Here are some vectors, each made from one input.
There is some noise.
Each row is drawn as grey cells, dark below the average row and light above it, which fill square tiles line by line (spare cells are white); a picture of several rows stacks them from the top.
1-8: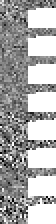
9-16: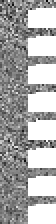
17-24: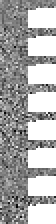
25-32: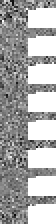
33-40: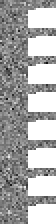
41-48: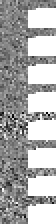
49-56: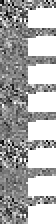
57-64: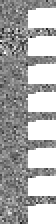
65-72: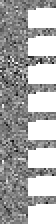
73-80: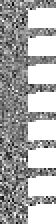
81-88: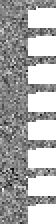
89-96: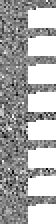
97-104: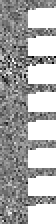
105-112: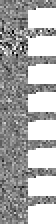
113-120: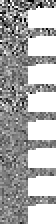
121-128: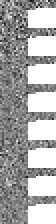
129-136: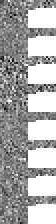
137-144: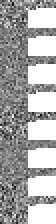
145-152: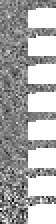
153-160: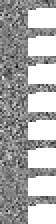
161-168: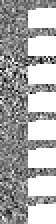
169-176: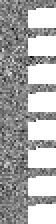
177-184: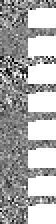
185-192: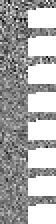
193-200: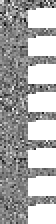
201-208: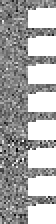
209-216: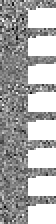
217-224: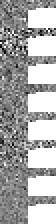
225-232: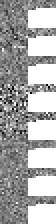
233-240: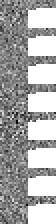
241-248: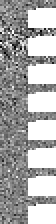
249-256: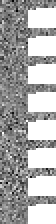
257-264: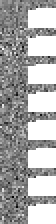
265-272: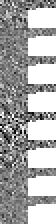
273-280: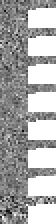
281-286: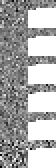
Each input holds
a node of each of four 11-node trees.
